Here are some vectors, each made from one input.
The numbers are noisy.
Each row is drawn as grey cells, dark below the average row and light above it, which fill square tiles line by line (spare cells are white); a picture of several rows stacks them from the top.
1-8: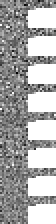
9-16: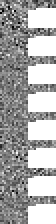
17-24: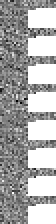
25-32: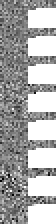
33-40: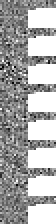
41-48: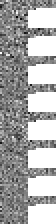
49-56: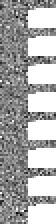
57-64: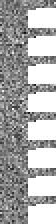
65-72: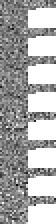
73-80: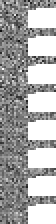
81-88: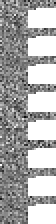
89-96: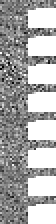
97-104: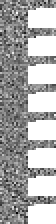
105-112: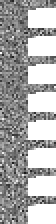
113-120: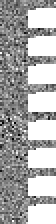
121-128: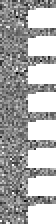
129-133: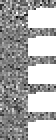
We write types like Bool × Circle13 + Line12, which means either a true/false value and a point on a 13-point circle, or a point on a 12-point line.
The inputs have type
Line5 × (Tree7 + Unit) + List2(Line4).
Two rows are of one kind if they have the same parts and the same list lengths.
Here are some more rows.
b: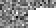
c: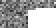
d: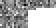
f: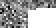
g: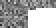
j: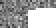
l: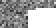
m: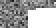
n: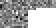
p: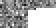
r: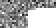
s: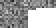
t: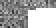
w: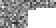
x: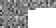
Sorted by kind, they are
b, d, n, p, w
c, l, m
f
g, j, s, t, x
r

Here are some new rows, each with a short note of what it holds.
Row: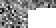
the empty list
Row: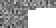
a point on a 5-point line and a node of a 7-node tree
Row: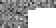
a point on a 5-point line and a node of a 7-node tree
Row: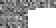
a point on a 5-point line and a node of a 7-node tree
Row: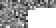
a list of one item
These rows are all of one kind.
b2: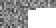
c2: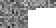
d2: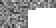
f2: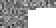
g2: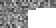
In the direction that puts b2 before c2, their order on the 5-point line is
d2, g2, b2, f2, c2.
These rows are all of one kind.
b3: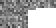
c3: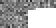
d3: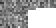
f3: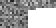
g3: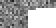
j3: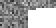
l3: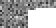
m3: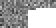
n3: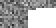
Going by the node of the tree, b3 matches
f3, j3 and n3.
